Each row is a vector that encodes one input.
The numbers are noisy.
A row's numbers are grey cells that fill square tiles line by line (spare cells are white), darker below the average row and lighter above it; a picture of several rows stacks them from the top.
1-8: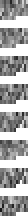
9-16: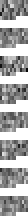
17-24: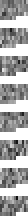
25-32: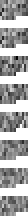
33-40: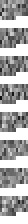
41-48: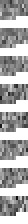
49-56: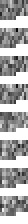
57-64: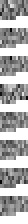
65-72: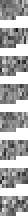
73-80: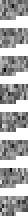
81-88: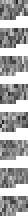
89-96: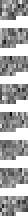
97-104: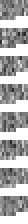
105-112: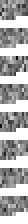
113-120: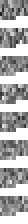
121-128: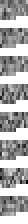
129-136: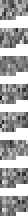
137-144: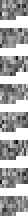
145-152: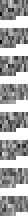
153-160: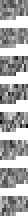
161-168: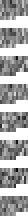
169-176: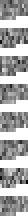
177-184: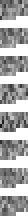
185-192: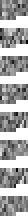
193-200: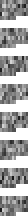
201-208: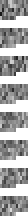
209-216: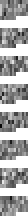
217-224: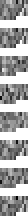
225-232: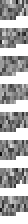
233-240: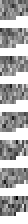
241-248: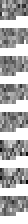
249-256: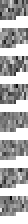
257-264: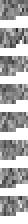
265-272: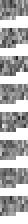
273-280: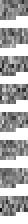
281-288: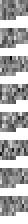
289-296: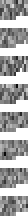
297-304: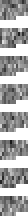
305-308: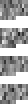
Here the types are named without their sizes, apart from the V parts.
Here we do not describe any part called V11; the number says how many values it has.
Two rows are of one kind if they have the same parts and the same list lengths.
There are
5 kinds of row.
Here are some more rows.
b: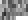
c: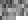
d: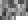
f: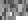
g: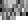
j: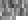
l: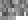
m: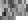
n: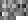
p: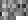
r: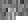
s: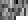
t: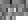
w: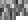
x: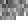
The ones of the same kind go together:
b, d, f, m, r, t
c, j, l, x
g
n, p
s, w

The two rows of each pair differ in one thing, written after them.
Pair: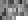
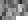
the place on one of the two circles
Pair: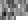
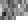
the place on one of the two circles
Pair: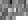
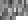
the place on one of the two circles
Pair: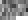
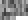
the place on one of the two circles
